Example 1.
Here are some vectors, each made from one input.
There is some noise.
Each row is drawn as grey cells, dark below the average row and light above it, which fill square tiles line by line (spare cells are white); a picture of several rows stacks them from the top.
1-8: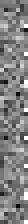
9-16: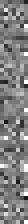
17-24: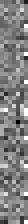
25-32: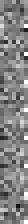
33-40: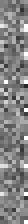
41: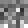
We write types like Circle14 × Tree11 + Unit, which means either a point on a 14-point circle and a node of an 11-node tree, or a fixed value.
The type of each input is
Bool × Line3 × Line3.
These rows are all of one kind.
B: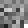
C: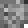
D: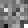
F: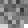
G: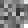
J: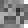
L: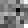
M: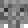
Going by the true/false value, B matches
C and D.
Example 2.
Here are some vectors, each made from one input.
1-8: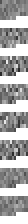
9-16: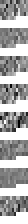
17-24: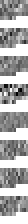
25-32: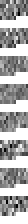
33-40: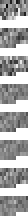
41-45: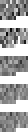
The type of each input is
Bool × Bool × Bool × Circle6 + Unit.
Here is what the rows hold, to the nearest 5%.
About 90% of them hold a point on a 6-point circle and three true/false values. The rest hold a fixed value.
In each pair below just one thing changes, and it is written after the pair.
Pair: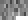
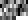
the place on the 6-point circle
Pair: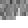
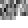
the place on the 6-point circle
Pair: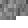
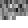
the place on the 6-point circle
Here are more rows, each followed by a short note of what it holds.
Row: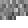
a point on a 6-point circle and three true/false values
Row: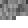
a point on a 6-point circle and three true/false values
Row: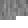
a point on a 6-point circle and three true/false values
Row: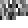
a fixed value
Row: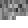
a point on a 6-point circle and three true/false values
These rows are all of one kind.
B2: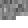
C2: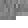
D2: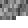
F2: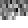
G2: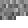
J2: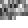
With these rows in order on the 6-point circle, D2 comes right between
C2 and G2.
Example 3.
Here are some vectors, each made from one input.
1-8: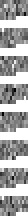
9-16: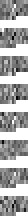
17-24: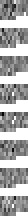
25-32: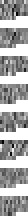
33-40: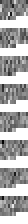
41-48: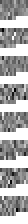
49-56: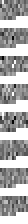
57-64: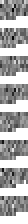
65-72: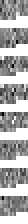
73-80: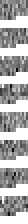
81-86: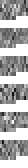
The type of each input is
Bool × Bool × Bool × Bool × Tree11.
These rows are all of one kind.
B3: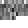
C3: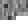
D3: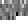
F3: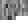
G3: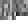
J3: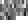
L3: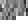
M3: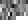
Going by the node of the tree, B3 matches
D3 and G3.
